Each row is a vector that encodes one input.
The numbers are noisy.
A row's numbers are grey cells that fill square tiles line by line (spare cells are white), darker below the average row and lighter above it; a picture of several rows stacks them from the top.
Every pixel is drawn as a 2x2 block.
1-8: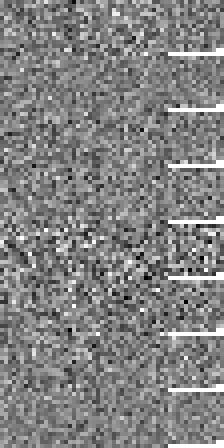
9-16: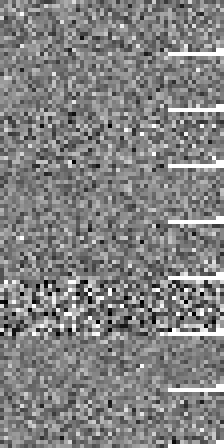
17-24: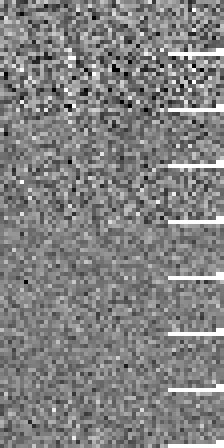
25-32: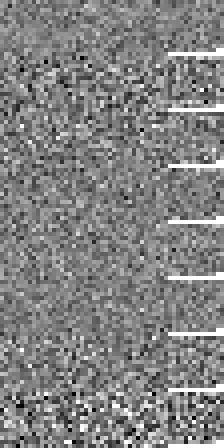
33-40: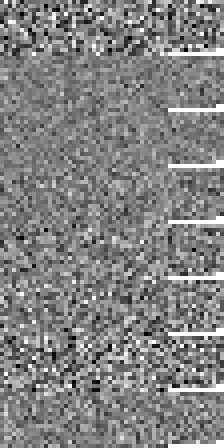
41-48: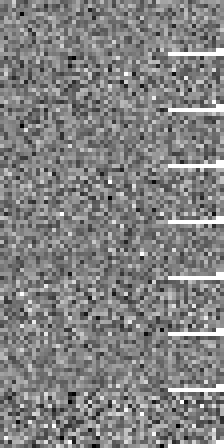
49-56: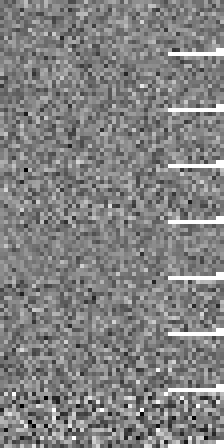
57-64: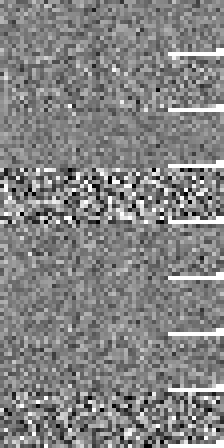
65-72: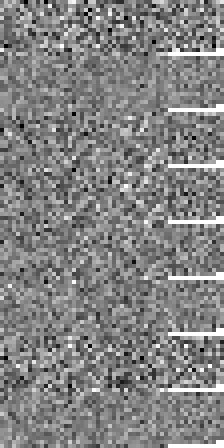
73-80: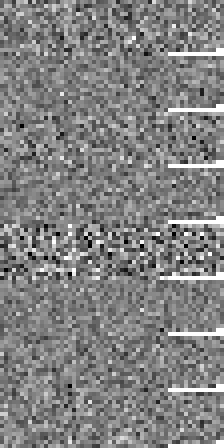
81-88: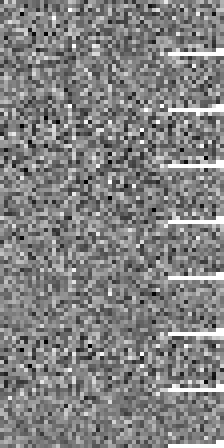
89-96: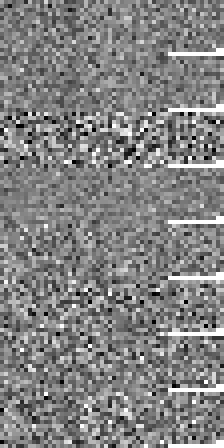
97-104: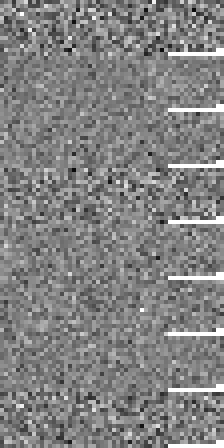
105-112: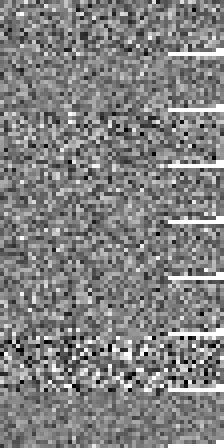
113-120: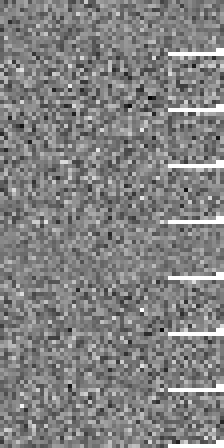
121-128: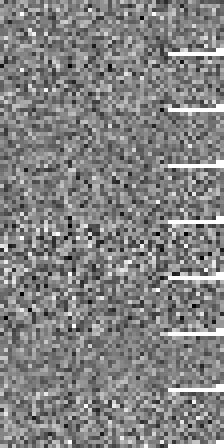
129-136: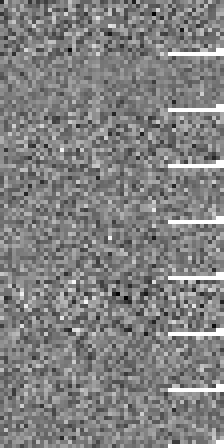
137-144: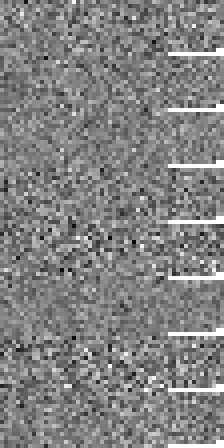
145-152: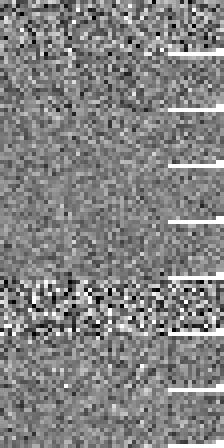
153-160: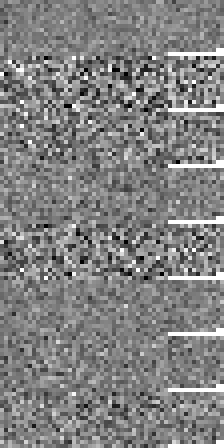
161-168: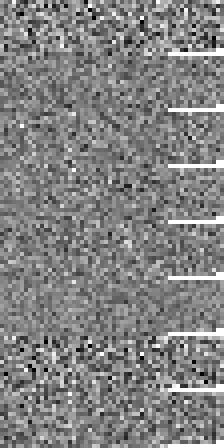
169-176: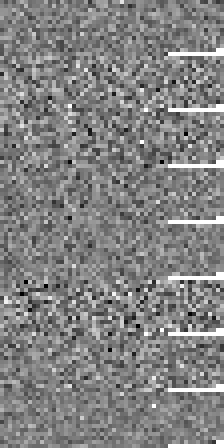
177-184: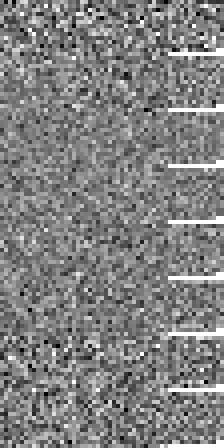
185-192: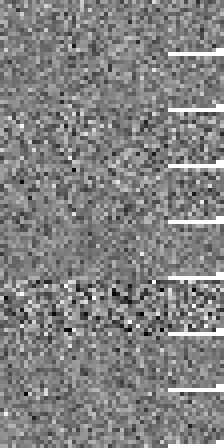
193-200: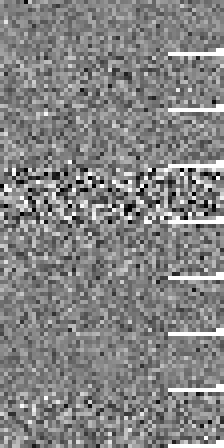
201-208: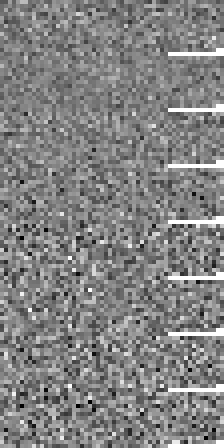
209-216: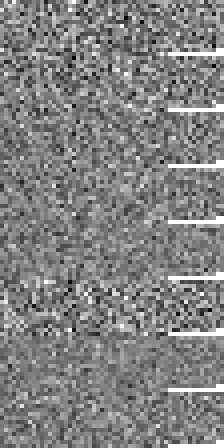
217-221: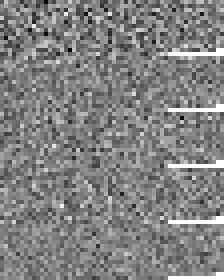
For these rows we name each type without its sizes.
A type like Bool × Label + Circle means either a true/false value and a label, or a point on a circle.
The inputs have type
(Bool × Bool × Bool × Bool + Unit) × Tree.
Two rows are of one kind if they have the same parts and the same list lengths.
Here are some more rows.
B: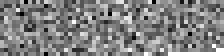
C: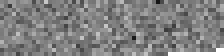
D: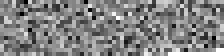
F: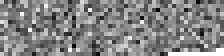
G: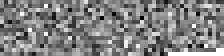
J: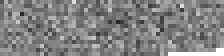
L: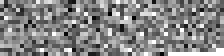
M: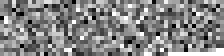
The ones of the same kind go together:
B, C, G, L
D, F, J, M

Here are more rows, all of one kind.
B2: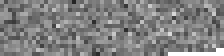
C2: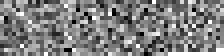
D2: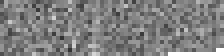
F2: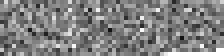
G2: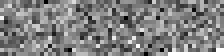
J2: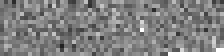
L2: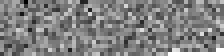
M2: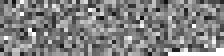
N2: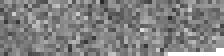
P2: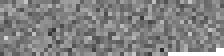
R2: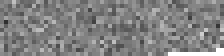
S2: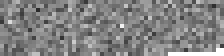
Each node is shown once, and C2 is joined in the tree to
P2.
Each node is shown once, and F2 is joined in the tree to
D2.
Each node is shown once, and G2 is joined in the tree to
B2, L2, R2 and S2.
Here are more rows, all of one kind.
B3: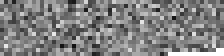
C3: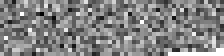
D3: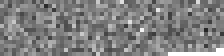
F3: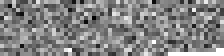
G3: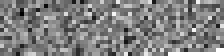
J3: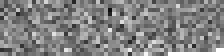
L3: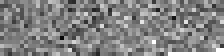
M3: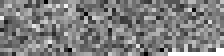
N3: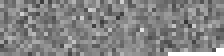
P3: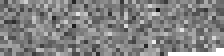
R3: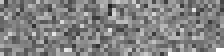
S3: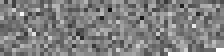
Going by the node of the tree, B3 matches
G3 and M3.
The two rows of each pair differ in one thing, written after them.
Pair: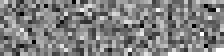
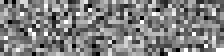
one of the four true/false values
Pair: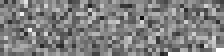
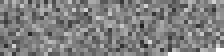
one of the four true/false values
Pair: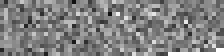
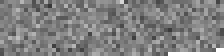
the node of the tree
